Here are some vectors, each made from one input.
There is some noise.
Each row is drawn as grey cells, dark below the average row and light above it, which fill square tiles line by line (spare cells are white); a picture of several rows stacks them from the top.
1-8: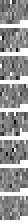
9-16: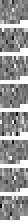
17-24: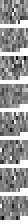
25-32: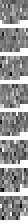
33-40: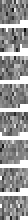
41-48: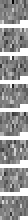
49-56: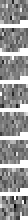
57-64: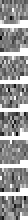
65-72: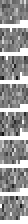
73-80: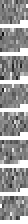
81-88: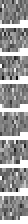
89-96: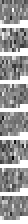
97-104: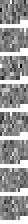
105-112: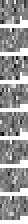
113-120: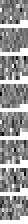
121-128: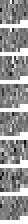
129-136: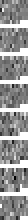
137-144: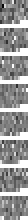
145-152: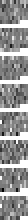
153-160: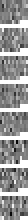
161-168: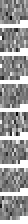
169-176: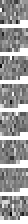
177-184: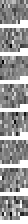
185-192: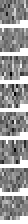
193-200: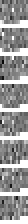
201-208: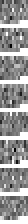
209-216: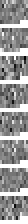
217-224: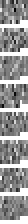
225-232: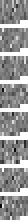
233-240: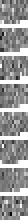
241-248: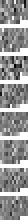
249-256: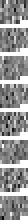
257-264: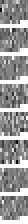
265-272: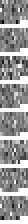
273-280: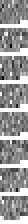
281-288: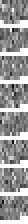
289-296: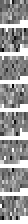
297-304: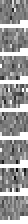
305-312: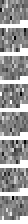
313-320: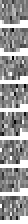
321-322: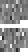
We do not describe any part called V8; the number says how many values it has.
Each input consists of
one of 10 labels, a true/false value and a value of V8.
